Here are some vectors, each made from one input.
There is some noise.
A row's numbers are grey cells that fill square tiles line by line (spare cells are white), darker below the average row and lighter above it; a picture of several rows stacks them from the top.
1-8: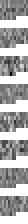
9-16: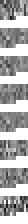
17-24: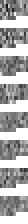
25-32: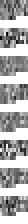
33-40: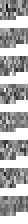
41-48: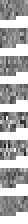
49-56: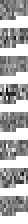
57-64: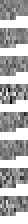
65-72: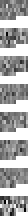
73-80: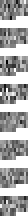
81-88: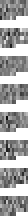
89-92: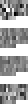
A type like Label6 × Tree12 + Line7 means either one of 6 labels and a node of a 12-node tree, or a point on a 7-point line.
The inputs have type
Circle10 + Line5 × Line5.
